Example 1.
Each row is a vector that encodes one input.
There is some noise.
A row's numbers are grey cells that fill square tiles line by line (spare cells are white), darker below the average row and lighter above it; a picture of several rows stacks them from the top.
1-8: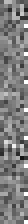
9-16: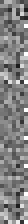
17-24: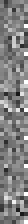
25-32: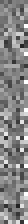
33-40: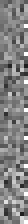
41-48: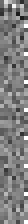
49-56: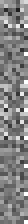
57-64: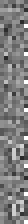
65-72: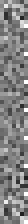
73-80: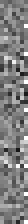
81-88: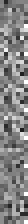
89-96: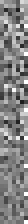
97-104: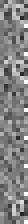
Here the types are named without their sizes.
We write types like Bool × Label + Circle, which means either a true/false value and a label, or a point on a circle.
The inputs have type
Bool × (Tree + Unit) + Line.
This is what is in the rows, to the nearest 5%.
About 25% of them hold a point on a line. The rest hold a true/false value, together with either a fixed value, or a node of a tree.
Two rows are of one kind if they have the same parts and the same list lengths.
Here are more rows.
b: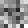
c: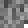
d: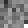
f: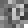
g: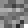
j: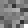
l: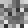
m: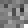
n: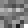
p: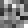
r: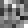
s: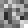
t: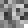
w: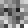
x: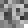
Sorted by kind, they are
b, l, w
c, d, g, j, m, n
f, p, r, s, t, x

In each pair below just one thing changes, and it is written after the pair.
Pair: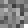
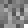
the true/false value
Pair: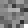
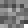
the node of the tree
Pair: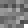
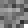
the node of the tree
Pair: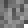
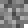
the node of the tree
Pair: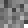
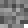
the true/false value
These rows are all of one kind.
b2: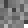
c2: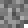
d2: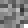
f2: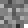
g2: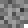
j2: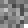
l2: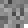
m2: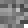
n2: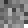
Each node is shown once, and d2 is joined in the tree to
j2 and m2.
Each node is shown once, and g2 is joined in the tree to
c2.
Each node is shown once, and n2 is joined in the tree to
b2.
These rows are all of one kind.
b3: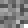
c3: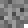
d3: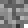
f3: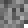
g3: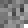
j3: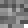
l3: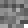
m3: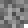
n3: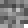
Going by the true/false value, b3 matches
j3, l3 and n3.
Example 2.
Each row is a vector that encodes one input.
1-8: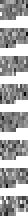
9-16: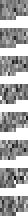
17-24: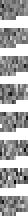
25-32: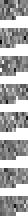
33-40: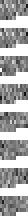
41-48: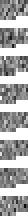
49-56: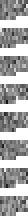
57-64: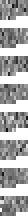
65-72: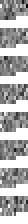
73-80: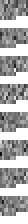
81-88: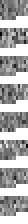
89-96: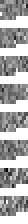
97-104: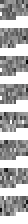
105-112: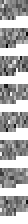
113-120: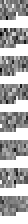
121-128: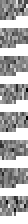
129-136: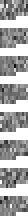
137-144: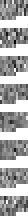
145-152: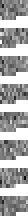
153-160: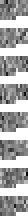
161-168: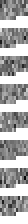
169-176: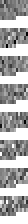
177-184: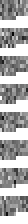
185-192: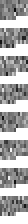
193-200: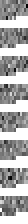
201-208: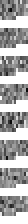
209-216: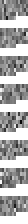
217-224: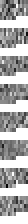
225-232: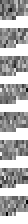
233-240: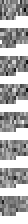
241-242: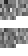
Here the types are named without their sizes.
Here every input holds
either a node of a tree, or a list of points on a circle.
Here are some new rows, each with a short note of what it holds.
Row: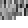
the empty list
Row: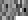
a list of two items
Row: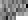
a list of one item
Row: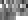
a list of one item
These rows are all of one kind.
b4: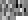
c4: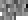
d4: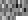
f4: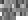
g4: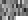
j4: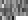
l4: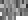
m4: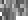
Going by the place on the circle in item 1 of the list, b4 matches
d4 and g4.
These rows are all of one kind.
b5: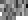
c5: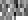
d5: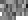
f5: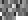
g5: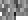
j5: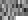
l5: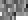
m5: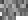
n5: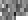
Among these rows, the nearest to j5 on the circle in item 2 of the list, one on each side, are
c5 and m5.
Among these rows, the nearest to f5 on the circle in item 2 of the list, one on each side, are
d5 and l5.
